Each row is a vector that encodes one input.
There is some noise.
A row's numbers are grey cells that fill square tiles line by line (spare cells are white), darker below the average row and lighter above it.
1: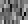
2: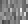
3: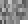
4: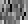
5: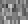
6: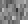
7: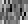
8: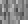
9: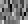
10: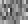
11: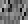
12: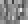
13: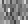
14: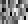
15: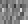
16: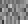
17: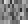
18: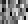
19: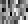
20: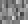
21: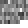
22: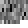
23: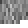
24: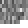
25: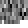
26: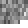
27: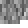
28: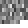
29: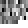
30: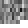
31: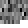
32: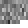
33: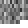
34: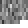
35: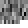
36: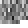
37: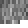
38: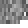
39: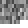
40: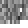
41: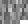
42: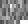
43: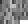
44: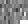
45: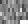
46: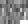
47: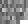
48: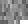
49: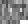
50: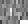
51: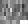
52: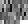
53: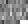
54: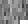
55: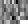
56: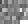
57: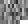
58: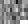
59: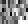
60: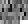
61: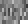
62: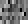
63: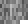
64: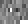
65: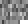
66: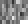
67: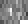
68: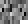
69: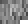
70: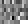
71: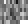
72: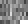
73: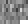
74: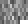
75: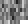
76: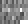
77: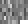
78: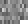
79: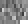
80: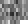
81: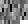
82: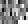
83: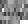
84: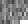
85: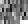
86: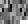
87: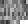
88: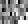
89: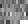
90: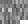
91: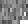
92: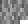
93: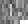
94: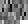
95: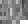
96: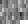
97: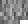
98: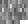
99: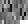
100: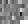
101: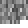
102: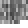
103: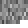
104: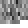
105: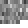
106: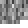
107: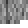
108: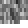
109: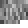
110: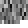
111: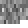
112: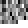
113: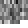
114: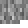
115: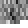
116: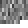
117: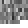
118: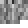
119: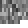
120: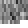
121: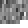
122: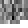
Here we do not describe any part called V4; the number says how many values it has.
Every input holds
a list of up to three items, each a true/false value and a value of V4.
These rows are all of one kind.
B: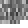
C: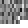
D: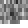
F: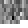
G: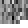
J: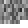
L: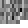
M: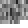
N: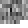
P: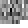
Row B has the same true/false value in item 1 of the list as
M, N and P.
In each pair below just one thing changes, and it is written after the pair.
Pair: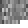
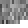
the value of V4 in item 1 of the list
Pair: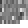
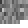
the value of V4 in item 1 of the list
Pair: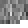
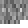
the true/false value in item 1 of the list
